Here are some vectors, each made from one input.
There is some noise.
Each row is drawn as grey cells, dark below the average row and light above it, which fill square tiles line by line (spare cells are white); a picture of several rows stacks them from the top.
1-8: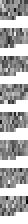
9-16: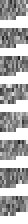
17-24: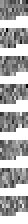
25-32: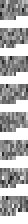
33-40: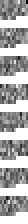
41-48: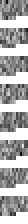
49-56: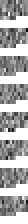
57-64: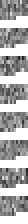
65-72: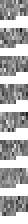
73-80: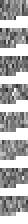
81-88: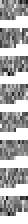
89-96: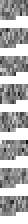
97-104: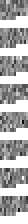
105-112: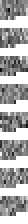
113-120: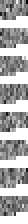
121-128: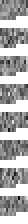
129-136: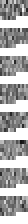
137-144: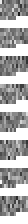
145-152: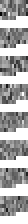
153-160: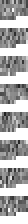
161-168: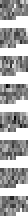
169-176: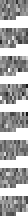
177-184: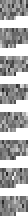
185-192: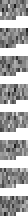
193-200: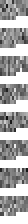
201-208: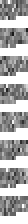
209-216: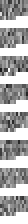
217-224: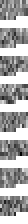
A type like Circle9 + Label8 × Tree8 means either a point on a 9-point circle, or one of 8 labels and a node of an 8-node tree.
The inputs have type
Label12 × Label12 × Label12.
